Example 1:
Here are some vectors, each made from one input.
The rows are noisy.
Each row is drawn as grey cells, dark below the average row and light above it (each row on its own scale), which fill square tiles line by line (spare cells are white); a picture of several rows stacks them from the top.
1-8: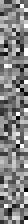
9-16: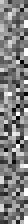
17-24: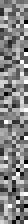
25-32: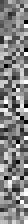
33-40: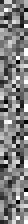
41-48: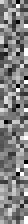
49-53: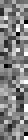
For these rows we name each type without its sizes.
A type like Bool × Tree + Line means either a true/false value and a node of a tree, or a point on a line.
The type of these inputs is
Bool × Bool × Bool.
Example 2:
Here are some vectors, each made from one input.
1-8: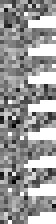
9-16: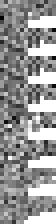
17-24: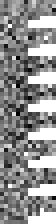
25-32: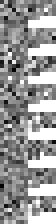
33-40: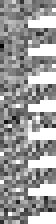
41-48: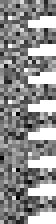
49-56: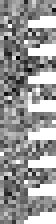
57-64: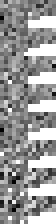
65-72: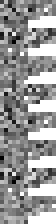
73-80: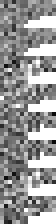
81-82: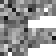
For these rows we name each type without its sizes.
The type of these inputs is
Label.
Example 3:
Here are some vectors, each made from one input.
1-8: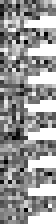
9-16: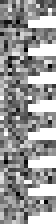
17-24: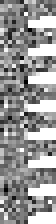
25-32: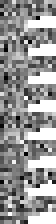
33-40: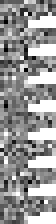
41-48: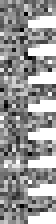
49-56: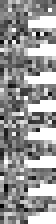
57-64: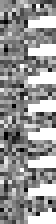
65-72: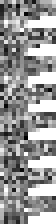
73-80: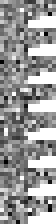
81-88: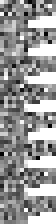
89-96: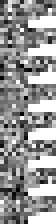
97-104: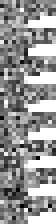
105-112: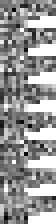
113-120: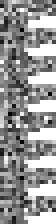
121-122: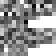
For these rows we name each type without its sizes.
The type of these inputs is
Bool × Bool × Bool.
